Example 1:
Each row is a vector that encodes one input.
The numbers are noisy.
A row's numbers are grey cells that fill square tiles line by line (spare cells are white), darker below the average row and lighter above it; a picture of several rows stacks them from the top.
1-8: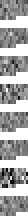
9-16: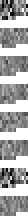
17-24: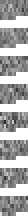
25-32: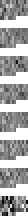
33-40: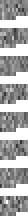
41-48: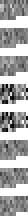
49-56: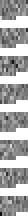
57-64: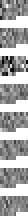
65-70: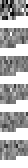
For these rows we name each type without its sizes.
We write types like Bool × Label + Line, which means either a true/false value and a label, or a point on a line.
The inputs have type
Line × Line × Tree + Unit.
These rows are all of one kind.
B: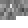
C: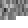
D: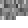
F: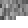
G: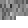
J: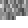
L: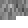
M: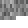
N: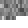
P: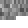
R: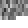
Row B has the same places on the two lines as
C, L and R.
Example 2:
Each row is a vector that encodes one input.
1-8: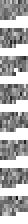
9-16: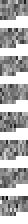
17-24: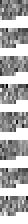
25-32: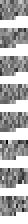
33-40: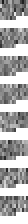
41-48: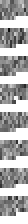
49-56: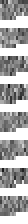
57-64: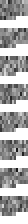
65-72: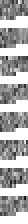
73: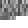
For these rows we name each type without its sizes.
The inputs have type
(Circle + Unit) × Line.
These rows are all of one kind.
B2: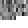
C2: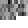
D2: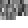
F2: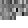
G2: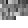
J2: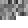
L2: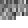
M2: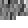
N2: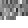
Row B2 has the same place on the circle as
F2, G2 and N2.
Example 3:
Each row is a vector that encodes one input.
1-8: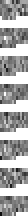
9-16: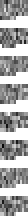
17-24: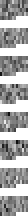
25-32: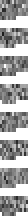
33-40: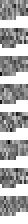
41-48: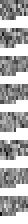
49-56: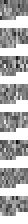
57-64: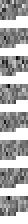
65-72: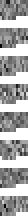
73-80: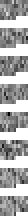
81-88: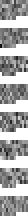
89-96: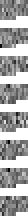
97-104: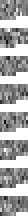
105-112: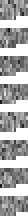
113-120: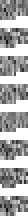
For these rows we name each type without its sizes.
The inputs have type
(Bool × Bool × Bool + Unit) × Tree.
